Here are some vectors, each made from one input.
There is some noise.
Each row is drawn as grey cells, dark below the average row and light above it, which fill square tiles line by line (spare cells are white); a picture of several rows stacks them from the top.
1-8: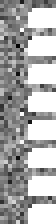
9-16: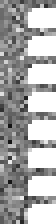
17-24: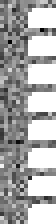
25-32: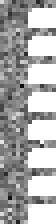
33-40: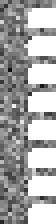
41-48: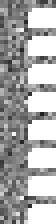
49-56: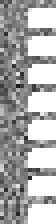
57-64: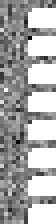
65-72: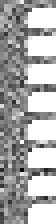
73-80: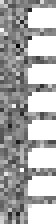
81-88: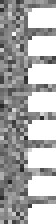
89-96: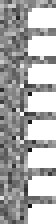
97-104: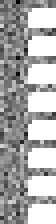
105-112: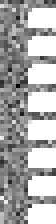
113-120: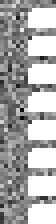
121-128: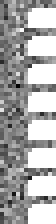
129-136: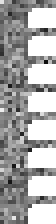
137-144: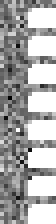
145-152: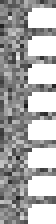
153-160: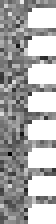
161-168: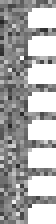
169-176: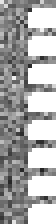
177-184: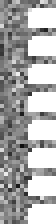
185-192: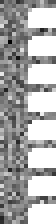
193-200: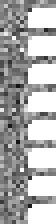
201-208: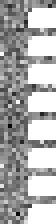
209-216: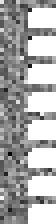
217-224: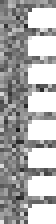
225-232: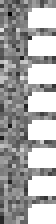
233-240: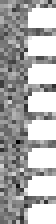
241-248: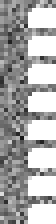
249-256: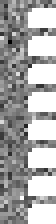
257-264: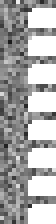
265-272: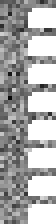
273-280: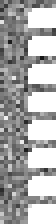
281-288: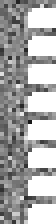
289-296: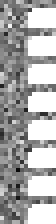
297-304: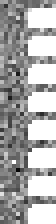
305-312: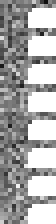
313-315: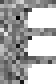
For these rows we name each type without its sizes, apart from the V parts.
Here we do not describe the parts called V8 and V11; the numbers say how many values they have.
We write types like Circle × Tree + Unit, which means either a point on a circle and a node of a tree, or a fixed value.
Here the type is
Bool × V11 + Line × (Tree + V8).
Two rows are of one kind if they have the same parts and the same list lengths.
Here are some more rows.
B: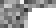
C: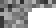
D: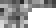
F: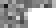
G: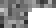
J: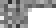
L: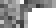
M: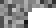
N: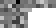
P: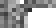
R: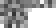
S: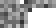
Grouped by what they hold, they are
B, D, J, N, R
C, G, M
F, L, P, S

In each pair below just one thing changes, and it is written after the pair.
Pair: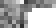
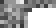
the node of the tree
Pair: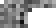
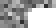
the place on the line
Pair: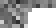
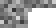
the place on the line
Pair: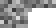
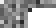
the place on the line
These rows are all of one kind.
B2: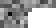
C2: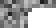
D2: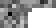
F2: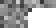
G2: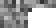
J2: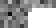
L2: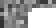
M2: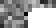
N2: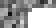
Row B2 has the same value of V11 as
C2, D2 and N2.
